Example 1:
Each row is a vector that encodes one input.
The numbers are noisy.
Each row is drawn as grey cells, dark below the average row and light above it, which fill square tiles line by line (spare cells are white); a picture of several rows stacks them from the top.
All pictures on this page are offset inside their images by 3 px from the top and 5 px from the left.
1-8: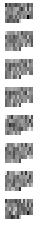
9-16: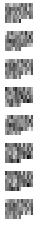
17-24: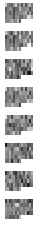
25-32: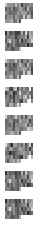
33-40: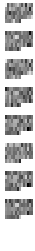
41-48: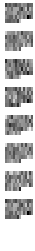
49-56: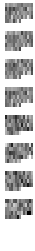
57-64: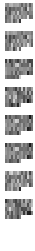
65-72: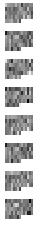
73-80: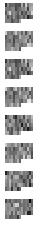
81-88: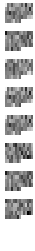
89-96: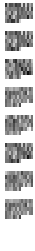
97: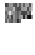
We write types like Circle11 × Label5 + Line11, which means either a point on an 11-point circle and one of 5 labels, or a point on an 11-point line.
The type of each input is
Line4 + Line6.
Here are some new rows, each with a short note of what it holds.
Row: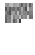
a point on a 4-point line
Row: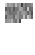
a point on a 4-point line
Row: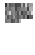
a point on a 6-point line
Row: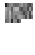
a point on a 6-point line
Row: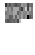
a point on a 6-point line
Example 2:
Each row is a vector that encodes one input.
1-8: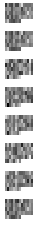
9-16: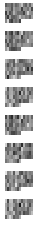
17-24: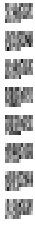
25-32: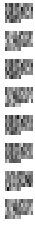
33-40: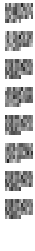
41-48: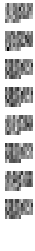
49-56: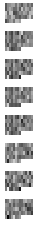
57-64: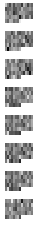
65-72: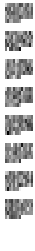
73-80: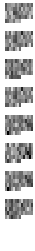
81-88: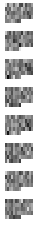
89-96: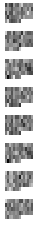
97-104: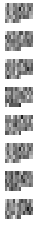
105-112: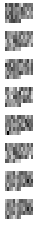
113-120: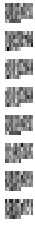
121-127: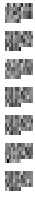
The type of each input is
Line4 × Line4 + Line9.
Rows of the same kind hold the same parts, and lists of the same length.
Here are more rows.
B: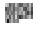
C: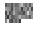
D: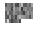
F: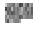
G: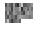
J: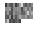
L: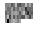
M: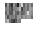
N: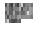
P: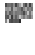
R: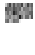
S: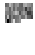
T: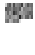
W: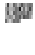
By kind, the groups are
B, F, L, R, S, T, W
C, D, G, J, M, N, P

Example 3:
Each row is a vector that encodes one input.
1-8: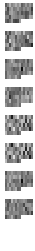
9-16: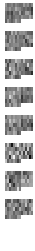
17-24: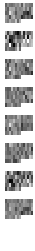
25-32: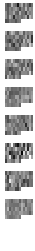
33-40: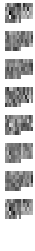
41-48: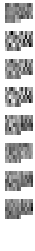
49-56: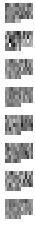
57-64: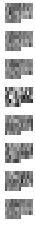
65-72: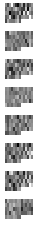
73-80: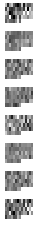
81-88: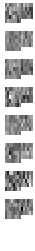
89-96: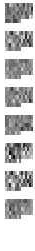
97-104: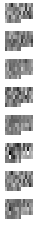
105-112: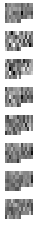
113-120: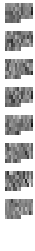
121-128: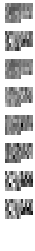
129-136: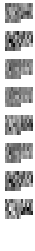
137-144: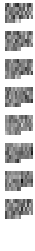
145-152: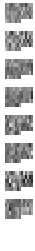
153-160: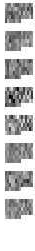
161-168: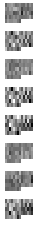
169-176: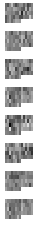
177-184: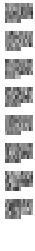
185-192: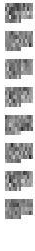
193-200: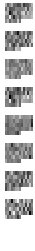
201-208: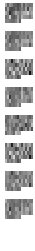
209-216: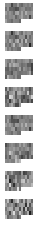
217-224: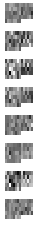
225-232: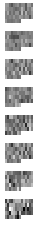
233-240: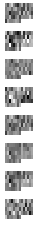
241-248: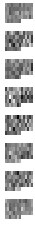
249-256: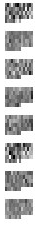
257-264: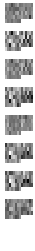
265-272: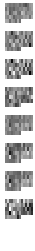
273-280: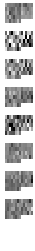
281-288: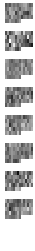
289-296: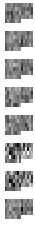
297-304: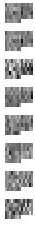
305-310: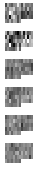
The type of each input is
Circle16 + Line12.
